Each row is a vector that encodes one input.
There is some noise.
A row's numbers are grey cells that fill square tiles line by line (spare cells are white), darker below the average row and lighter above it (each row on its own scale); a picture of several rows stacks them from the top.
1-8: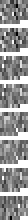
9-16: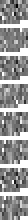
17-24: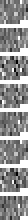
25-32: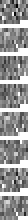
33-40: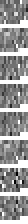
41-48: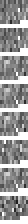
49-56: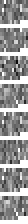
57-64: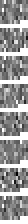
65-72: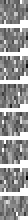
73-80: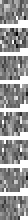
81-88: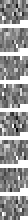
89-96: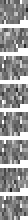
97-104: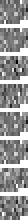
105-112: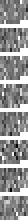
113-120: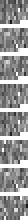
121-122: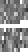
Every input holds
one of 5 labels.
